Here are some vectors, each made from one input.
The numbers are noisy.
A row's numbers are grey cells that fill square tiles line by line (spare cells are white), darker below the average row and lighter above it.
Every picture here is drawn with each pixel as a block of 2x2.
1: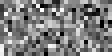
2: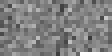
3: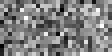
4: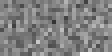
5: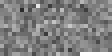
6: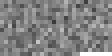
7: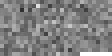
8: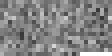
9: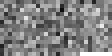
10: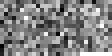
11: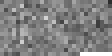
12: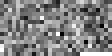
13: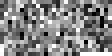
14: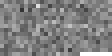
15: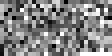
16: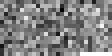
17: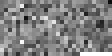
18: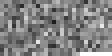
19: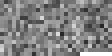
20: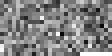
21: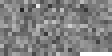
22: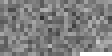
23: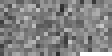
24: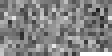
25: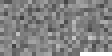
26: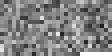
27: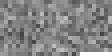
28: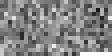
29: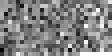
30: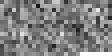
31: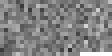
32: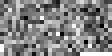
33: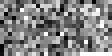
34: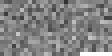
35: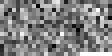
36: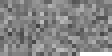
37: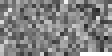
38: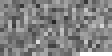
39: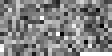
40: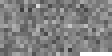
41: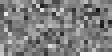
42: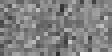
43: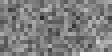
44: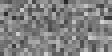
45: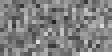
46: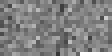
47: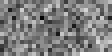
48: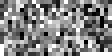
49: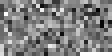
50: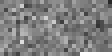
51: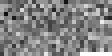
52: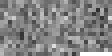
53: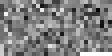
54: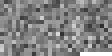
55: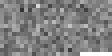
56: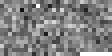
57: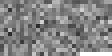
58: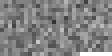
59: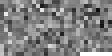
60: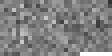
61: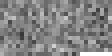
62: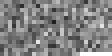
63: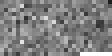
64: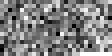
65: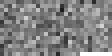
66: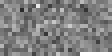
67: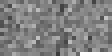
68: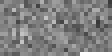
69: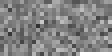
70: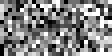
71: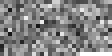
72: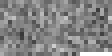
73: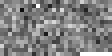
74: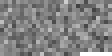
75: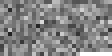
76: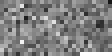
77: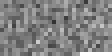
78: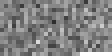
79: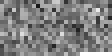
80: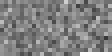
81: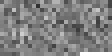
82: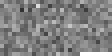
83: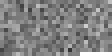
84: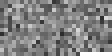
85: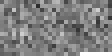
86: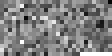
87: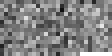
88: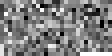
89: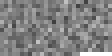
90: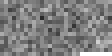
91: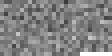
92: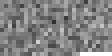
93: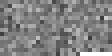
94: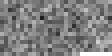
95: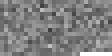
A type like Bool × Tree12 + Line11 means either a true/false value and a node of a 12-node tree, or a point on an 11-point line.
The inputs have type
Label7.
